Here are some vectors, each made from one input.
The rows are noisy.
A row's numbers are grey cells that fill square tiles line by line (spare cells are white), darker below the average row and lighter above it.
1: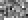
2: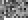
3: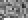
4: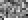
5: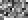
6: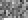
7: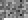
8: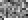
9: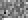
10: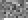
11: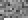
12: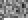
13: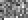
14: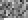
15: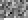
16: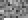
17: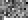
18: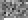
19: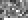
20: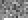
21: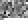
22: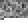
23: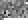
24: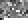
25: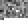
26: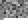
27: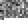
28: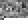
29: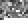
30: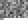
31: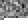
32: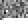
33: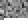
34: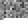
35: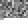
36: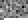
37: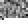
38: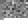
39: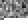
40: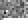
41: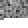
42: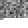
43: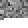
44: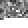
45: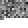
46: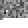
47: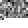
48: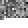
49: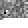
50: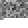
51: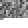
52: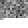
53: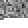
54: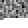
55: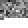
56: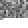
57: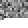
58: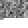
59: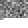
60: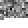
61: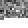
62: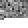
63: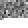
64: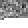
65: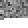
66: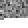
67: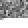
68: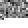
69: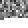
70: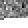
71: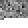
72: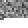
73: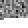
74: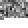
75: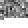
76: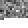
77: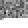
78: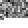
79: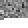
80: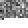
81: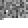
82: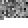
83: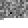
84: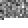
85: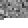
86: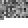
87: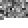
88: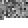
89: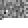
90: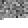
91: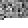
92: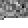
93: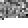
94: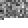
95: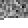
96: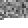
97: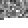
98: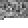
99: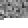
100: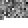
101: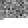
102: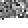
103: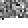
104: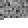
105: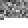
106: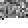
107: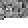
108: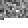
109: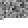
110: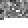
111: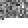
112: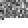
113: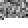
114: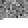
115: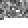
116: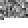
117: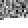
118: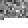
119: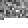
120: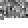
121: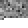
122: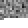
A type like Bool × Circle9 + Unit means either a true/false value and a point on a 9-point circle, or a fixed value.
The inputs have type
Bool × Line11 + Line6.
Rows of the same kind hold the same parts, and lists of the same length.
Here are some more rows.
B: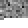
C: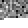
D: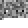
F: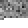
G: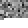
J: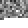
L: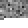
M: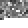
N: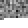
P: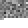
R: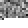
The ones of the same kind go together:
B, C, D, F, G, L, N, P
J, M, R

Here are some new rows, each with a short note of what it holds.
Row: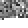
a point on a 6-point line
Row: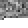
a point on an 11-point line and a true/false value
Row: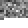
a point on a 6-point line
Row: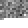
a point on an 11-point line and a true/false value
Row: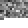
a point on a 6-point line
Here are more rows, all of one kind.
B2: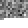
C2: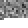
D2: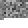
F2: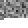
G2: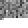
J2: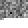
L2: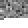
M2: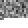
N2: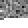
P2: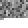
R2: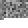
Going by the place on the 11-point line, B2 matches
L2 and N2.
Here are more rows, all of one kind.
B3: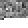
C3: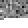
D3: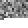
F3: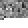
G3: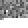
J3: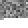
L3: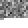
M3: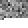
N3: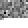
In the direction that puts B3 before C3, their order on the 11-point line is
F3, B3, J3, M3, C3, L3, G3, N3, D3.
